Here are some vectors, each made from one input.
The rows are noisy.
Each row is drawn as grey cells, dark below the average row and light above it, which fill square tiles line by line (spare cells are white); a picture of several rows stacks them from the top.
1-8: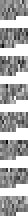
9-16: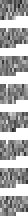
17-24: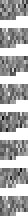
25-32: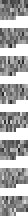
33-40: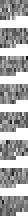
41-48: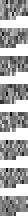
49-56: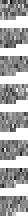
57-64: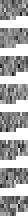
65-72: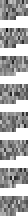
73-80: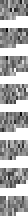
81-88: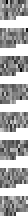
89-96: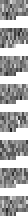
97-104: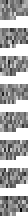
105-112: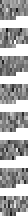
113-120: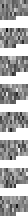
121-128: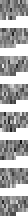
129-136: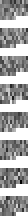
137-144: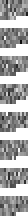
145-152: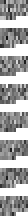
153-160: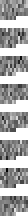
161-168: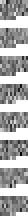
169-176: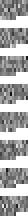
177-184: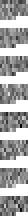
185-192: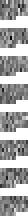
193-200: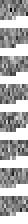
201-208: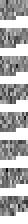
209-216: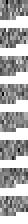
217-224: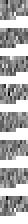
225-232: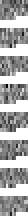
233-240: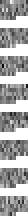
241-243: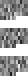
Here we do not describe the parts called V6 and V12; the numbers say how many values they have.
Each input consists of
a value of V6, together with either a point on an 11-point circle and a true/false value, or a value of V12.
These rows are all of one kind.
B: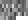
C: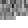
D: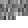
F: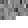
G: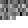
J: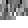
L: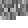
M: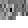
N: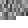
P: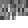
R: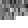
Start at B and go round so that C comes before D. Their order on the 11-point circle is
B, M, N, L, F, C, D, J, R, P, G.
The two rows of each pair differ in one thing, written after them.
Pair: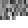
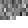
the place on the 11-point circle
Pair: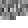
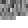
the true/false value
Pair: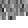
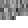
the value of V6
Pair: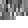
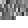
the true/false value
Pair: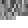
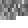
the true/false value
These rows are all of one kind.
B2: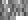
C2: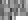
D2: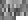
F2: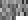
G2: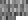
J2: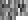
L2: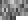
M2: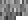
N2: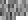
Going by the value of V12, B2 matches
C2 and N2.
